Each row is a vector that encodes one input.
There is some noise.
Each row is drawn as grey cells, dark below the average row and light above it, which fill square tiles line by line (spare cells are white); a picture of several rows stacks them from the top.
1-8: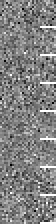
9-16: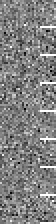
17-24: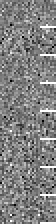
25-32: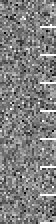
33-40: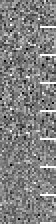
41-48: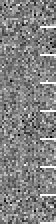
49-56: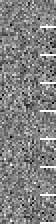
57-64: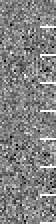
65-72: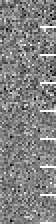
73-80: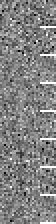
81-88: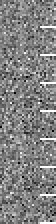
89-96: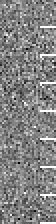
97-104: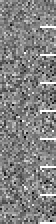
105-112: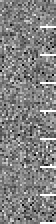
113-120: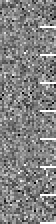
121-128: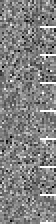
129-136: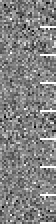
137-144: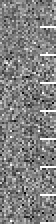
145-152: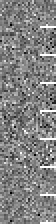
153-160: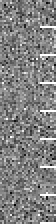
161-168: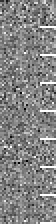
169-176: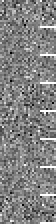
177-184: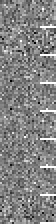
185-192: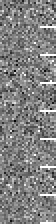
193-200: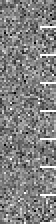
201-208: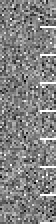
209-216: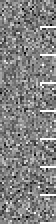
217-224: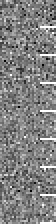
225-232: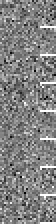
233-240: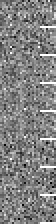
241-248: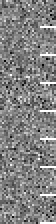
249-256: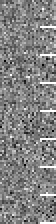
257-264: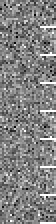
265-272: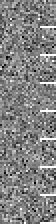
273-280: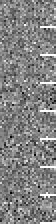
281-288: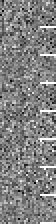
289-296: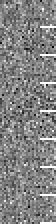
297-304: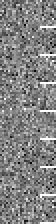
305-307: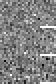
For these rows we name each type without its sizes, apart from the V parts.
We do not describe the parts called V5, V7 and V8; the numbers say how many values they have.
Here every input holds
a label, together with either two labels, a value of V7 and a value of V8, or a value of V5.
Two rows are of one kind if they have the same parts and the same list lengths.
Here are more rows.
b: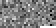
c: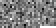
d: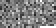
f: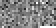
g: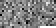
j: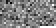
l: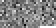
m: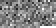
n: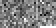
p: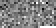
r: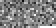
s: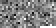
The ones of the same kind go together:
b, c, d, f, l, n, p, r
g, j, m, s

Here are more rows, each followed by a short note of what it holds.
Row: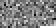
a label and a value of V5
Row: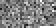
a label and a value of V5
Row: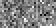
a label and a value of V5
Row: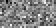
three labels, a value of V7 and a value of V8
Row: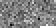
a label and a value of V5
